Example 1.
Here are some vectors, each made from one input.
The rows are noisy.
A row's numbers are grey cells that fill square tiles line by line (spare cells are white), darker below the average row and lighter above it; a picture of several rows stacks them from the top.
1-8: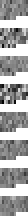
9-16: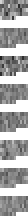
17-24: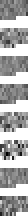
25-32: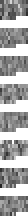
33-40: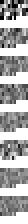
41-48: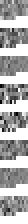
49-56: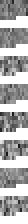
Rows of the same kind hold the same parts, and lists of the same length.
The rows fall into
2 kinds.
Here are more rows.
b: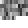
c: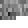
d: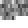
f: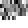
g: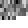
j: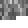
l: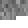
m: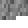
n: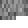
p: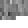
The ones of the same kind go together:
b, c, d, j, l, m, n, p
f, g

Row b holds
a point on each of two 9-point lines.
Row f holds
a fixed value.
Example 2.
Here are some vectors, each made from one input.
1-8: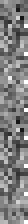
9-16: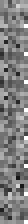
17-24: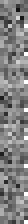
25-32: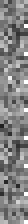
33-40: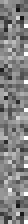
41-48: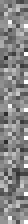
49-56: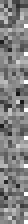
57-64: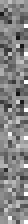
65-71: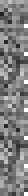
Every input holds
a node of an 8-node tree.
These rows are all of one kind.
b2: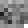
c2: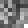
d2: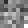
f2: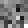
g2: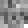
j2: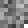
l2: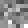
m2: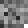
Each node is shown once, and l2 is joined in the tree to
d2 and g2.
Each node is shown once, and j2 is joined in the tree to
g2 and m2.
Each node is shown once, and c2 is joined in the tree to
m2.
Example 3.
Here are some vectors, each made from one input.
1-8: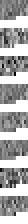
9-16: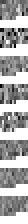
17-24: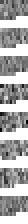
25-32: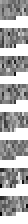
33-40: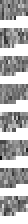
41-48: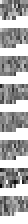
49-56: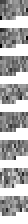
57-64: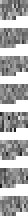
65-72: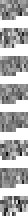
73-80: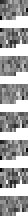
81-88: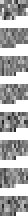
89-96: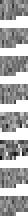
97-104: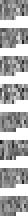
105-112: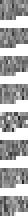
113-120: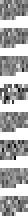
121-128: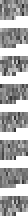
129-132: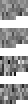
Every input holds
a point on a 9-point line.
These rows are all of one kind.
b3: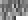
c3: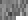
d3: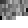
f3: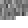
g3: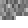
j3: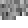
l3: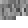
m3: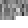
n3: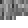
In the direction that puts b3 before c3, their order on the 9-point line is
b3, l3, j3, n3, g3, c3, f3, m3, d3.
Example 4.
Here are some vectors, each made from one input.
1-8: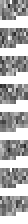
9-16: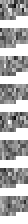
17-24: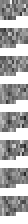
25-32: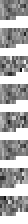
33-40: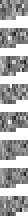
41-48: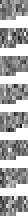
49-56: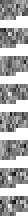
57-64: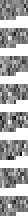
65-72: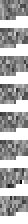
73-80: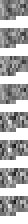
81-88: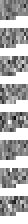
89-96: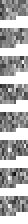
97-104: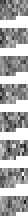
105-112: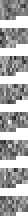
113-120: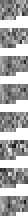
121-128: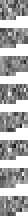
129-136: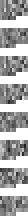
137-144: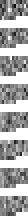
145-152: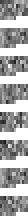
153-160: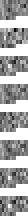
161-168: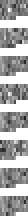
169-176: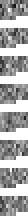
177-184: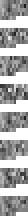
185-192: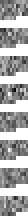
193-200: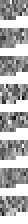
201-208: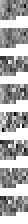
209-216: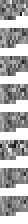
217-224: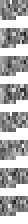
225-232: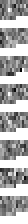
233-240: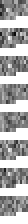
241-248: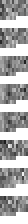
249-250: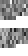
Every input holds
a point on a 9-point circle.
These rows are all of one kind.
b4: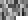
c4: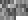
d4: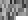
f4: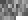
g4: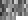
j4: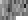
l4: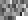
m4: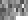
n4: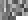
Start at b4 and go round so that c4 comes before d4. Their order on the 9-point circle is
b4, g4, m4, f4, c4, j4, d4, n4, l4.
